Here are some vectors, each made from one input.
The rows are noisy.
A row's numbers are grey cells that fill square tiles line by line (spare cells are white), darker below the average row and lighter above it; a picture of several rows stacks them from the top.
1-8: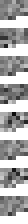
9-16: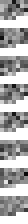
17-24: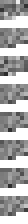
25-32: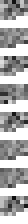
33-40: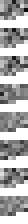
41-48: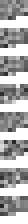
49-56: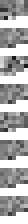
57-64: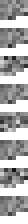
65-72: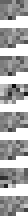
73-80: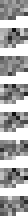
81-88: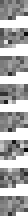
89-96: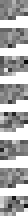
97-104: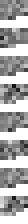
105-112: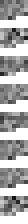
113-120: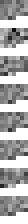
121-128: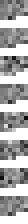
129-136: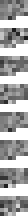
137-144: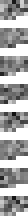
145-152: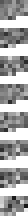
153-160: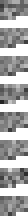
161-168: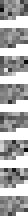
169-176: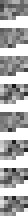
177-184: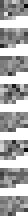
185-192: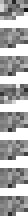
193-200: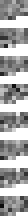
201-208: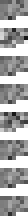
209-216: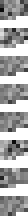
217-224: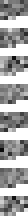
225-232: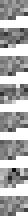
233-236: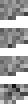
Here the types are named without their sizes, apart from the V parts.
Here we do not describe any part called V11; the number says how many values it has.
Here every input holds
either a point on each of two lines, or three true/false values, or a value of V11.
